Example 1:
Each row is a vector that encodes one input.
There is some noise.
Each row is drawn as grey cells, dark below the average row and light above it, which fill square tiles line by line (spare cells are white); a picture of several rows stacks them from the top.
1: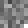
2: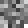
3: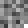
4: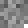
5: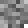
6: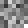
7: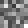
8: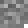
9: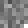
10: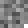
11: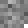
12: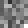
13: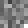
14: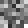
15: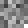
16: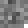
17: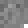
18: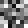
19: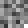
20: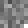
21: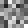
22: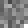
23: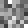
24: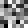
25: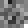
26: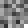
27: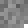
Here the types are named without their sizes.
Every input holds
a point on a line.
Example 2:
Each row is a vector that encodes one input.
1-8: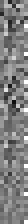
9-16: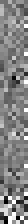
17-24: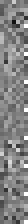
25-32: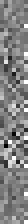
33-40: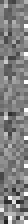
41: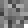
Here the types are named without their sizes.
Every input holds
three true/false values.
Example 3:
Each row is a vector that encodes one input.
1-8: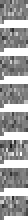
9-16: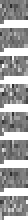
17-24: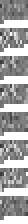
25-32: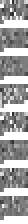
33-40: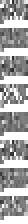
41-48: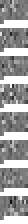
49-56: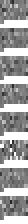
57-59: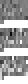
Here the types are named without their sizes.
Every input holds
either a fixed value, or three true/false values.
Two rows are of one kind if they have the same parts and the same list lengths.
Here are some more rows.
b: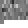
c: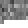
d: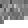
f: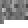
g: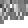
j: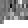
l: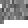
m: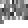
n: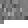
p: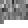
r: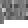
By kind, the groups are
b, c, d, f, g, l, m, n, p, r
j

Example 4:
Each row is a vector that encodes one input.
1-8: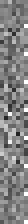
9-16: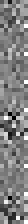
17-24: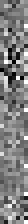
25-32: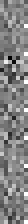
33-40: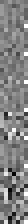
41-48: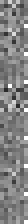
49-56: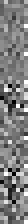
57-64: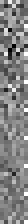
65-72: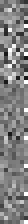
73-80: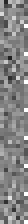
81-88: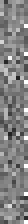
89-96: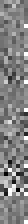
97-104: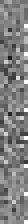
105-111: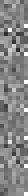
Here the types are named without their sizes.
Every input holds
either a fixed value, or four true/false values.
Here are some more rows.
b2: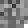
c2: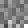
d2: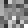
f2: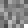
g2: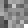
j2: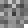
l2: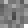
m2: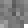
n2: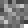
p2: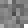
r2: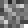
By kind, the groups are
b2, c2, d2, f2, g2, j2, l2, m2, p2
n2, r2

